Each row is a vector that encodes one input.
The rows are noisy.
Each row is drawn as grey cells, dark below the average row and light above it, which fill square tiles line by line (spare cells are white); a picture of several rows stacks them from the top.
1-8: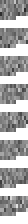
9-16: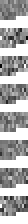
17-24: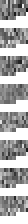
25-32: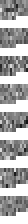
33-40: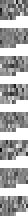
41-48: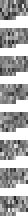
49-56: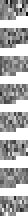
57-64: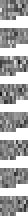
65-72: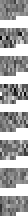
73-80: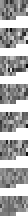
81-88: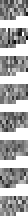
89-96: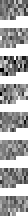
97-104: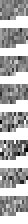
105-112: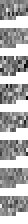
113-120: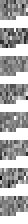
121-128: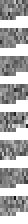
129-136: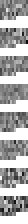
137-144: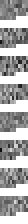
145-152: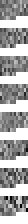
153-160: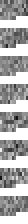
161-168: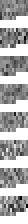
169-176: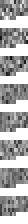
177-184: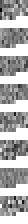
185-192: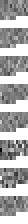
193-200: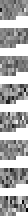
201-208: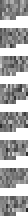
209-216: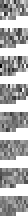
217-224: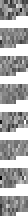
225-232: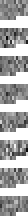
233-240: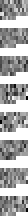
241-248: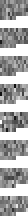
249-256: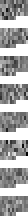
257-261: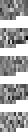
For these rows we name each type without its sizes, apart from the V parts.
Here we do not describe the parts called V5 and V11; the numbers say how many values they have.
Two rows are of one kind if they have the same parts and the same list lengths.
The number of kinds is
3.
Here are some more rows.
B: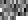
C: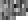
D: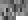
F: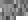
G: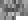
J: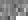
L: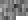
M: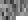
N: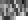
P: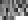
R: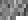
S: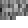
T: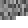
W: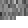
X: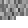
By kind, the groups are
B, R, S, T, W
C, D, F, G, J, L, M, X
N, P

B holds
a value of V5 and a value of V11.
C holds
a label and three true/false values.
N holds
a fixed value.
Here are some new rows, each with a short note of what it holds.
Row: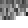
a fixed value
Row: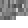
a label and three true/false values
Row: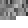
a value of V5 and a value of V11
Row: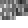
a fixed value
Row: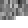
a fixed value
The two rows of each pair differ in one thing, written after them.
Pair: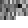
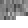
one of the three true/false values
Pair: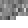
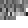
the label
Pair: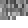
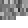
one of the three true/false values
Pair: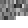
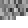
the label
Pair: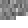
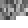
the label
